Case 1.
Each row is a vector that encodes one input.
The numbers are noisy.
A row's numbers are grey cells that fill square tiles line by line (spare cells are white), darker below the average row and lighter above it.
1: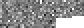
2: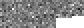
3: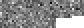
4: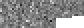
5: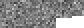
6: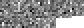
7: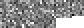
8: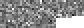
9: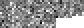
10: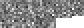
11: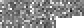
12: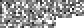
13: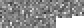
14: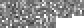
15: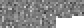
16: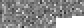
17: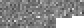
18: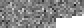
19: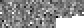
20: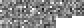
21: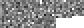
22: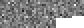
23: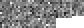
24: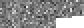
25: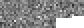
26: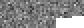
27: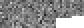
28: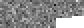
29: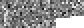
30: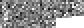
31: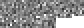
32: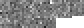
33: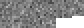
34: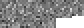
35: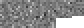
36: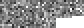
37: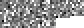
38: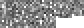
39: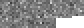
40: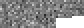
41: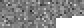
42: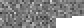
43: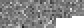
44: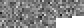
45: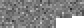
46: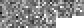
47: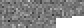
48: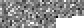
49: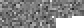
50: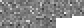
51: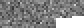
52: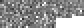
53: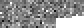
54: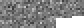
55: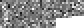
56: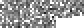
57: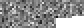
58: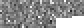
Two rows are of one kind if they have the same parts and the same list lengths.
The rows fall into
2 kinds.
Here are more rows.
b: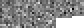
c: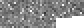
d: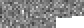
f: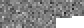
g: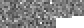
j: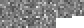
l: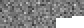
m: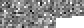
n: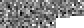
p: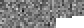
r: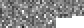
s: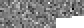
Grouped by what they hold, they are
b, c, d, f, g, j, l, m, p, r, s
n

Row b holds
one of 4 labels and a true/false value.
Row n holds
a fixed value.
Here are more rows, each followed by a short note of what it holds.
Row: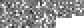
one of 4 labels and a true/false value
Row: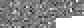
one of 4 labels and a true/false value
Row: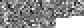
a fixed value
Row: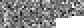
a fixed value
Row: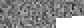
one of 4 labels and a true/false value
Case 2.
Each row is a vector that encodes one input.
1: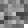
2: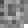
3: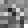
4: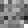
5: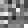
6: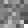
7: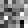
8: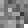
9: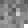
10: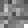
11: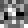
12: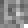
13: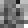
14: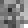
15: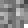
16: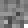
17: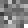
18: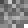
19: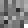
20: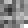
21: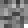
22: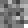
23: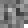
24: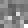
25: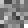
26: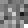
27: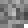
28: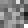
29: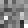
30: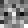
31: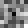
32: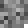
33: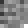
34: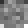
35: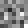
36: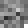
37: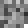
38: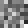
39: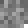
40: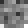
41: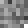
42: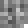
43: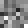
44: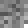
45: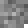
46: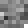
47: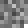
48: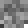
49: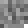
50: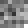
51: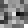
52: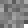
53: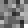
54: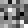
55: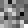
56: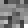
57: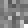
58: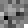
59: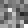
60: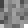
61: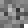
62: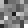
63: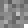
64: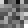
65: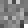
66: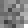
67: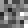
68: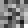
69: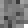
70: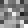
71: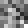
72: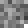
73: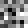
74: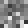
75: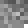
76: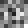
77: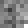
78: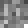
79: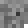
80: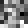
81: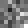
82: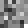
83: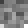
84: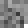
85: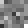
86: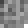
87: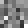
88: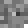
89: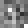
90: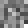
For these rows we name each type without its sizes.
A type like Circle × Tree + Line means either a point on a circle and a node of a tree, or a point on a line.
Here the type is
List(Circle).
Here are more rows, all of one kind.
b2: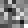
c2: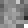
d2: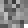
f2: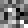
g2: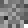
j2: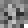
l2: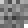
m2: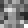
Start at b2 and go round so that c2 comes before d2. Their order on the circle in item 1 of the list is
b2, j2, l2, c2, m2, f2, g2, d2.
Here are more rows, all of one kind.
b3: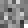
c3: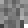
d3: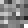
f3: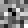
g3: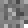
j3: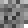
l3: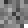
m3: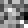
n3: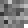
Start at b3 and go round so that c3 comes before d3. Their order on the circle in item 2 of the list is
b3, n3, g3, c3, m3, l3, d3, f3, j3.
